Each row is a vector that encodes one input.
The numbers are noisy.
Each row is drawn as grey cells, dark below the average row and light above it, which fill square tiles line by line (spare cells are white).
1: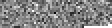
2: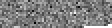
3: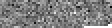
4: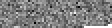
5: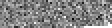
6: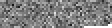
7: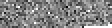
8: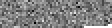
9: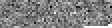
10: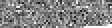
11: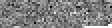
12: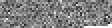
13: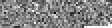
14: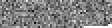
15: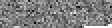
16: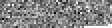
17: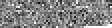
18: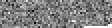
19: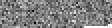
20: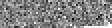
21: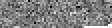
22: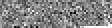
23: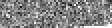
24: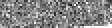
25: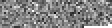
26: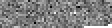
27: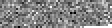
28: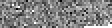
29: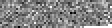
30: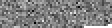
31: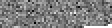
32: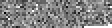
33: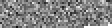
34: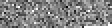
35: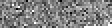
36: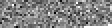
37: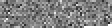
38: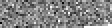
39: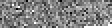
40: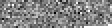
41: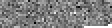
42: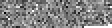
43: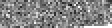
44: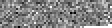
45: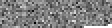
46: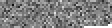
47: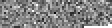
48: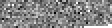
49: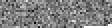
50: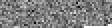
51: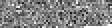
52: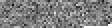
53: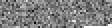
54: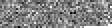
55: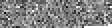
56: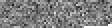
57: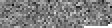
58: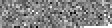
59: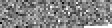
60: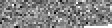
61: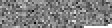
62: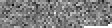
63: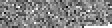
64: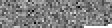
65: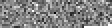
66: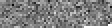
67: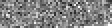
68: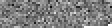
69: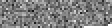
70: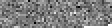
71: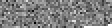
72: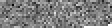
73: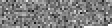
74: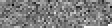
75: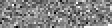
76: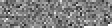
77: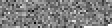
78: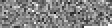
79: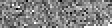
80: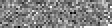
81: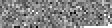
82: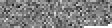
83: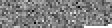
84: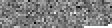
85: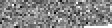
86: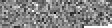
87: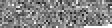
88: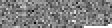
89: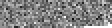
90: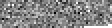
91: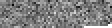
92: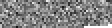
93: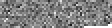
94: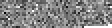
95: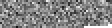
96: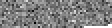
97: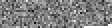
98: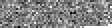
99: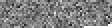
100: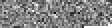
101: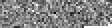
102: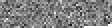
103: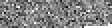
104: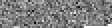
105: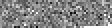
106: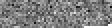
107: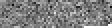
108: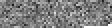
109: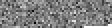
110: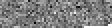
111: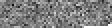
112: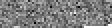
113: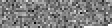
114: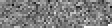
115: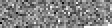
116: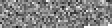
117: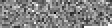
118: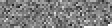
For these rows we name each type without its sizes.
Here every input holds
either a point on a circle, or a point on a line.
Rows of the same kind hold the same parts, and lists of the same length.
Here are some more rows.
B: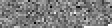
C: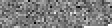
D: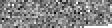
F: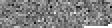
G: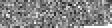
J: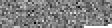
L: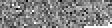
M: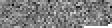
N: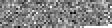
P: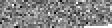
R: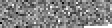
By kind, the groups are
B, C, F, J, M
D, G, L, N, P, R

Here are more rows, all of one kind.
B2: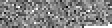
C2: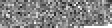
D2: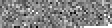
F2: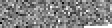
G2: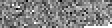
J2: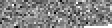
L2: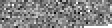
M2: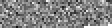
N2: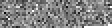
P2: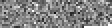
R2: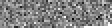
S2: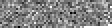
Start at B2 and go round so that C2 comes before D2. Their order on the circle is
B2, N2, P2, M2, F2, J2, L2, C2, R2, D2, S2, G2.
